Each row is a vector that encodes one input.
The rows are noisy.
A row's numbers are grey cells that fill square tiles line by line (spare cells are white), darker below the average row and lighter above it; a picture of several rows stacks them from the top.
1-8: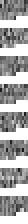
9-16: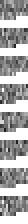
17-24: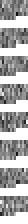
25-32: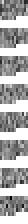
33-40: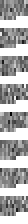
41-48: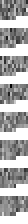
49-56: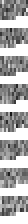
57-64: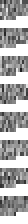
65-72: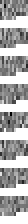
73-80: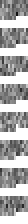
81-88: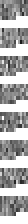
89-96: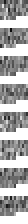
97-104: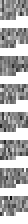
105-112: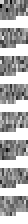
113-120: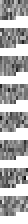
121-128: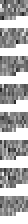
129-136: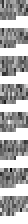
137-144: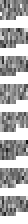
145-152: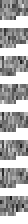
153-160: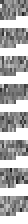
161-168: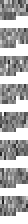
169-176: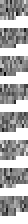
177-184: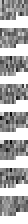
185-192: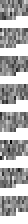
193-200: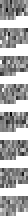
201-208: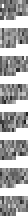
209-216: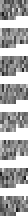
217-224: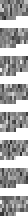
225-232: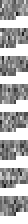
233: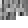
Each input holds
a point on a 7-point line, together with either a point on a 7-point line, or a point on an 8-point line.
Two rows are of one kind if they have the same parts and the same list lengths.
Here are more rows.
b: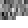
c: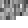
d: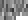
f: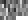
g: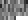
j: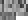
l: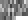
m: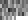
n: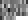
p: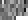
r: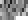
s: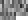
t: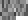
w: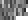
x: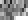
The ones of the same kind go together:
b, c, f, g, m, n, p, r, w, x
d, j, l, s, t

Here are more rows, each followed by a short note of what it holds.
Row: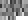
a point on a 7-point line and a point on an 8-point line
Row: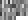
a point on a 7-point line and a point on an 8-point line
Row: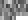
a point on a 7-point line and a point on an 8-point line
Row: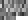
a point on each of two 7-point lines
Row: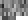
a point on each of two 7-point lines
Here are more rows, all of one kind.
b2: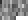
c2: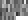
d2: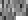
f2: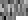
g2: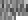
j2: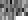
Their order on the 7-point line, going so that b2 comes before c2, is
f2, d2, g2, b2, c2, j2.
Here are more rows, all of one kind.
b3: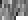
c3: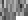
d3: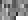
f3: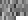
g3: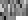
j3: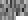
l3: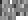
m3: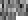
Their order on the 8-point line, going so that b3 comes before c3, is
b3, d3, l3, j3, g3, c3, f3, m3.
